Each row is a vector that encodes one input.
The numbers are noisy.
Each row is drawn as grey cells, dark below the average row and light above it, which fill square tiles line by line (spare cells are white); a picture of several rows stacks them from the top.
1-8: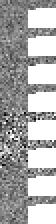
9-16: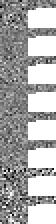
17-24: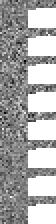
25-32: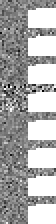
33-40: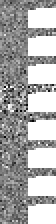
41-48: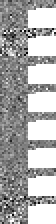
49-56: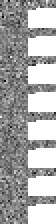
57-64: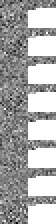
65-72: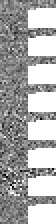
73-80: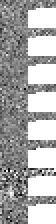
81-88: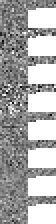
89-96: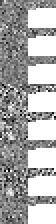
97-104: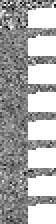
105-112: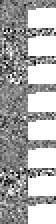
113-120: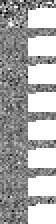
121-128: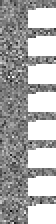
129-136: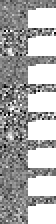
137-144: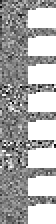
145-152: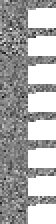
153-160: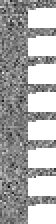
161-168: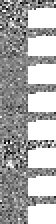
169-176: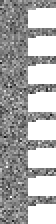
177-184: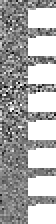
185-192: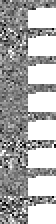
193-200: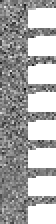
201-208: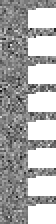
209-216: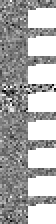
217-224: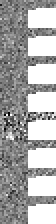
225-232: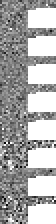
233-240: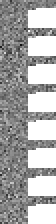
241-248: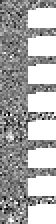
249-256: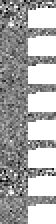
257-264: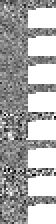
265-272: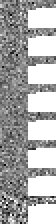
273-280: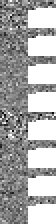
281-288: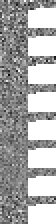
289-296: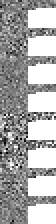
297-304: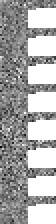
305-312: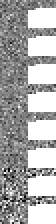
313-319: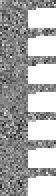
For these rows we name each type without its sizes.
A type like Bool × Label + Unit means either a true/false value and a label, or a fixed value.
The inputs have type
Bool × Bool × Bool + Line × List(Circle).
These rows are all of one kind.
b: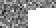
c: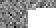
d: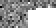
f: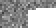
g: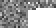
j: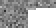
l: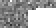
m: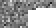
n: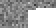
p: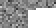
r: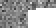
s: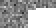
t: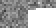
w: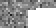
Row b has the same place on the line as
j, r and t.
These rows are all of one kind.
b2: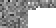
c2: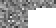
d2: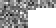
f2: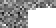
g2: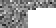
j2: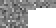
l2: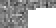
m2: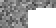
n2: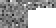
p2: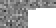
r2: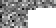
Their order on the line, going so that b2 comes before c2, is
g2, b2, n2, m2, r2, l2, p2, j2, c2, f2, d2.
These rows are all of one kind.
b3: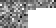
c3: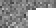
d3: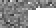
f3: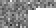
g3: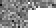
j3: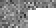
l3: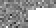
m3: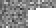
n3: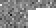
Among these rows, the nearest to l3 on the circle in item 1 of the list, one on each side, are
f3 and g3.
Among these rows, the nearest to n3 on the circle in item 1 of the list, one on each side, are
b3 and f3.
